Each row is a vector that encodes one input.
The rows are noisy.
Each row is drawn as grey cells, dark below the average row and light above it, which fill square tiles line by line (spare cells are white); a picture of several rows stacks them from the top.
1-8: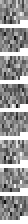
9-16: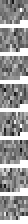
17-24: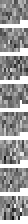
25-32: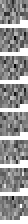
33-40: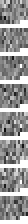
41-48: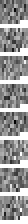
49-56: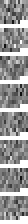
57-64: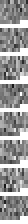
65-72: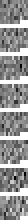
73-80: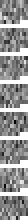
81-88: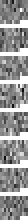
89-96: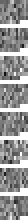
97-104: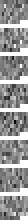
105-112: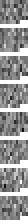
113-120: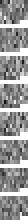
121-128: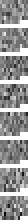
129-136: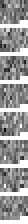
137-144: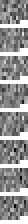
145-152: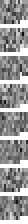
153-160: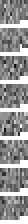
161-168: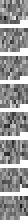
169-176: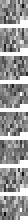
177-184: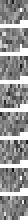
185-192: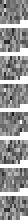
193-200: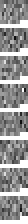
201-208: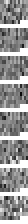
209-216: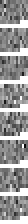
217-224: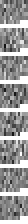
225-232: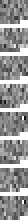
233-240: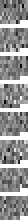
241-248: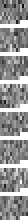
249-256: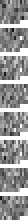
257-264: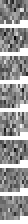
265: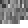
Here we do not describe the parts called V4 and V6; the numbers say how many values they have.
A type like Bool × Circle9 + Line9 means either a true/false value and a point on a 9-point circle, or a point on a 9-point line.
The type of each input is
Bool × V4 + (Tree11 + Unit) × V6.
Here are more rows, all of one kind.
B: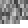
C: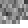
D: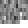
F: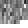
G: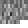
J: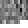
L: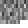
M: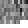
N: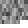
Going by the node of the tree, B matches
C, M and N.
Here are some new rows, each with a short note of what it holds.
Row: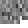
a node of an 11-node tree and a value of V6
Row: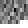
a value of V6
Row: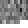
a node of an 11-node tree and a value of V6
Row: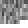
a node of an 11-node tree and a value of V6
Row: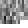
a true/false value and a value of V4
